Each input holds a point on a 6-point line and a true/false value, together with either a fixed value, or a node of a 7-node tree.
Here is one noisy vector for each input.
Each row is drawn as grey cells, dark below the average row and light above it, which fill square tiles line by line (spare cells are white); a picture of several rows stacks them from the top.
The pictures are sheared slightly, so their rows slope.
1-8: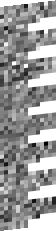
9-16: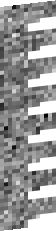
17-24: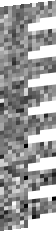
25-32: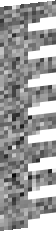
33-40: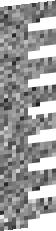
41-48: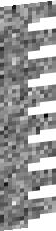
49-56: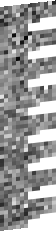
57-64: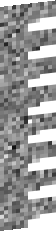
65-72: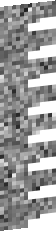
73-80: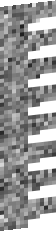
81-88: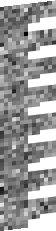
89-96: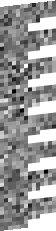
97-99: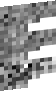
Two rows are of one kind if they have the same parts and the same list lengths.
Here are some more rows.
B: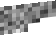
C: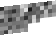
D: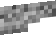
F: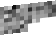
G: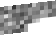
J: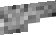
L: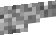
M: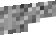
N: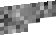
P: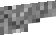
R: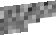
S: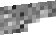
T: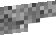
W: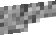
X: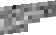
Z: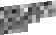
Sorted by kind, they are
B, C, D, F, J, L, N, P, R, T, X, Z
G, M, S, W

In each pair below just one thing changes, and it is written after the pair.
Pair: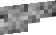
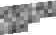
the place on the 6-point line
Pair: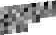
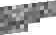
the node of the tree
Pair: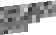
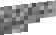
the node of the tree
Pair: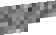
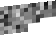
the node of the tree
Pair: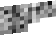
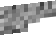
the place on the 6-point line
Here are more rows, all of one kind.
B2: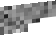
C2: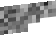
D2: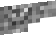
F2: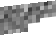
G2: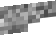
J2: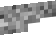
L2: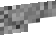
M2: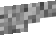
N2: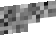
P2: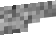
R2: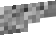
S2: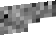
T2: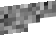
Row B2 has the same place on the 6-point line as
G2 and L2.
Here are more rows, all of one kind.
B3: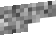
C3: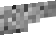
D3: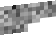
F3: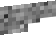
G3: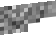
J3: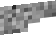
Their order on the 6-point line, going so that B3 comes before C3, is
G3, B3, D3, C3, F3, J3.
